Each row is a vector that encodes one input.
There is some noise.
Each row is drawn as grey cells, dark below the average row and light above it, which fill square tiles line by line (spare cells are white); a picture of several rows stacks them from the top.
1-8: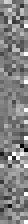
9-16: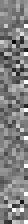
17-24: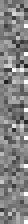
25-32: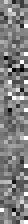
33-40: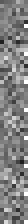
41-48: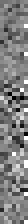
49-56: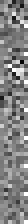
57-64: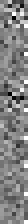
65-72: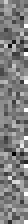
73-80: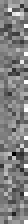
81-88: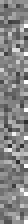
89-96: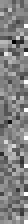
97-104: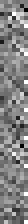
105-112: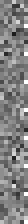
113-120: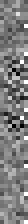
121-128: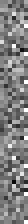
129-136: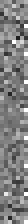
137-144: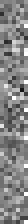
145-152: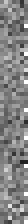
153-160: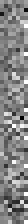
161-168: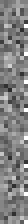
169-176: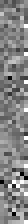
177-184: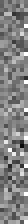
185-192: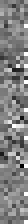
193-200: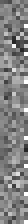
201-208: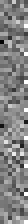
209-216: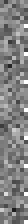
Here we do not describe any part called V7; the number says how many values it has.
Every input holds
a value of V7, together with either a point on an 11-point line, or a point on a 13-point line.
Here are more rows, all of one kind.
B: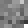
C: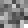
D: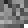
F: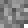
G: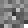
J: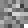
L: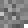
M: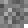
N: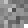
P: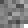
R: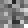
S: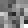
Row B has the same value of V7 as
G, J and L.
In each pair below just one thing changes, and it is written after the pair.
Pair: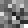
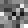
the value of V7
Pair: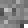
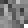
the value of V7
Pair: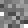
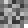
the place on the 13-point line
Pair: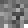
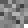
the place on the 13-point line
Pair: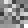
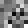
the place on the 13-point line
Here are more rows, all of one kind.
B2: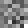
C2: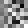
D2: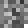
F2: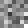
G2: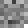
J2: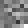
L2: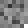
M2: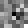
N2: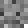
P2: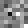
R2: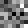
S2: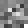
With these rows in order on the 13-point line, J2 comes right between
L2 and R2.
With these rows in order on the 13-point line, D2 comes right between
C2 and M2.
